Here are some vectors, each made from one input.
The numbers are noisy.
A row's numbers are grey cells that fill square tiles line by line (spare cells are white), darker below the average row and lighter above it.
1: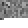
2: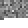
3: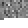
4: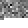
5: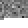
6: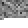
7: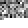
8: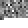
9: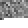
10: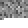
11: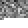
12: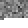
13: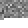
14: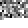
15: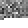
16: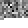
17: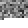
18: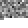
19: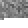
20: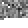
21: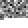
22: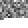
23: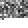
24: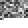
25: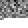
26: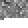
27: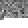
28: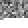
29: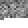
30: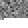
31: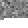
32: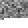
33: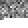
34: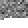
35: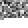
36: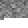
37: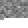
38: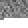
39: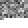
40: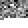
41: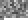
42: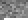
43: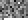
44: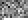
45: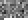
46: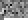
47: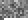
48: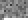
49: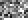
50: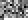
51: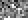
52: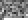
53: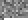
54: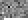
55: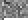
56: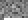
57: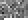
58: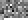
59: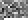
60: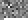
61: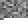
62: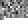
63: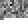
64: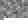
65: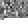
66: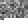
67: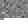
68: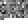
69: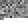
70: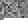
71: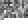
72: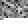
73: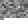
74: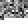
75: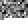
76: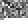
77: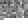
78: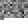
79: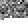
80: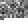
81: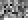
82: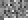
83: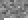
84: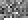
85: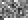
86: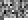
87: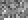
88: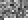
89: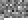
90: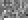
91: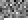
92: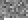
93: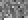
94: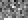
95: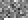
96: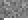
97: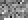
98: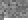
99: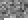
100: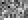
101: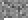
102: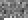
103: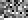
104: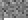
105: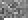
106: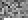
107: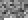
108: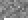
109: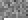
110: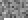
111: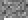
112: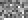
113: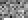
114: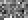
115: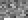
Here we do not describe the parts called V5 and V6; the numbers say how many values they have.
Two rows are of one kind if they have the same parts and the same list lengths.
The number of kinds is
3.
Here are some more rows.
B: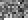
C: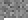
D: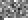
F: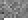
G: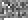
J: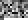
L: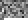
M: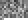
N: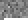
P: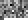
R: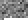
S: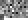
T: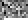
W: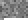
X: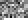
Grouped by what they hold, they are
B, C, G, J, L, M, N, S, W, X
D, F, P
R, T

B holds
three true/false values, a value of V5 and a value of V6.
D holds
a point on each of two 3-point lines.
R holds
a value of V6.
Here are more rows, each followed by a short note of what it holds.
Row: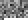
a point on each of two 3-point lines
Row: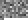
three true/false values, a value of V5 and a value of V6
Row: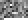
a point on each of two 3-point lines
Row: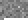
a value of V6
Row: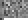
a point on each of two 3-point lines
